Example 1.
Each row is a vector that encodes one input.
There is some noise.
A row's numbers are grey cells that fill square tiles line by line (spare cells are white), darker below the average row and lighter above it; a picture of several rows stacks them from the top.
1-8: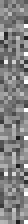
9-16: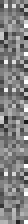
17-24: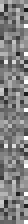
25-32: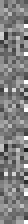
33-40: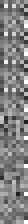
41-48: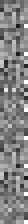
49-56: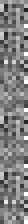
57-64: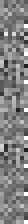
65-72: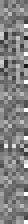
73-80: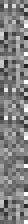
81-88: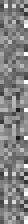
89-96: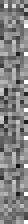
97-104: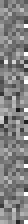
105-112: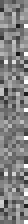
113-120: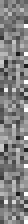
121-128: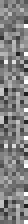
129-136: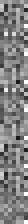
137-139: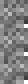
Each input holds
a point on a 4-point line.
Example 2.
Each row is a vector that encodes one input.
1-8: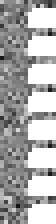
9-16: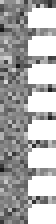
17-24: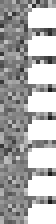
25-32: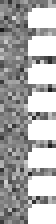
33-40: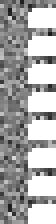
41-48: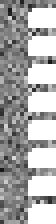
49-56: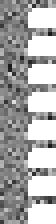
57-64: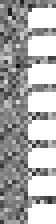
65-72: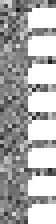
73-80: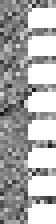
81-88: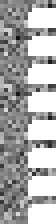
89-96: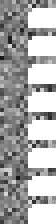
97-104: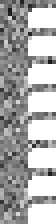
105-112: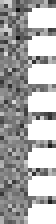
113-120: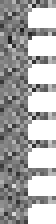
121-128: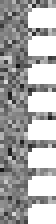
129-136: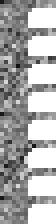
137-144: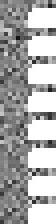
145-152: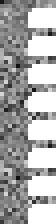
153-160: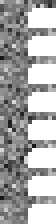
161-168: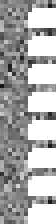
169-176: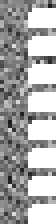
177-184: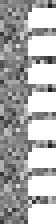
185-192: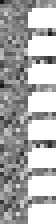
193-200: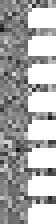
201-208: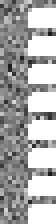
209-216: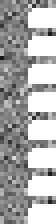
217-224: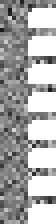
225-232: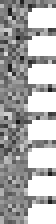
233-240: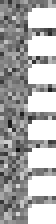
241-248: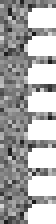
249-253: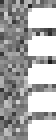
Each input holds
a node of an 11-node tree.
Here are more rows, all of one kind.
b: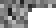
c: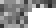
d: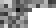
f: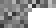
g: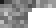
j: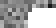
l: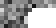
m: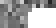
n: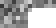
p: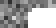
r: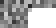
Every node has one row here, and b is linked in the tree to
r.
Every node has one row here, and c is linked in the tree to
m.
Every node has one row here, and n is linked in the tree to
r.
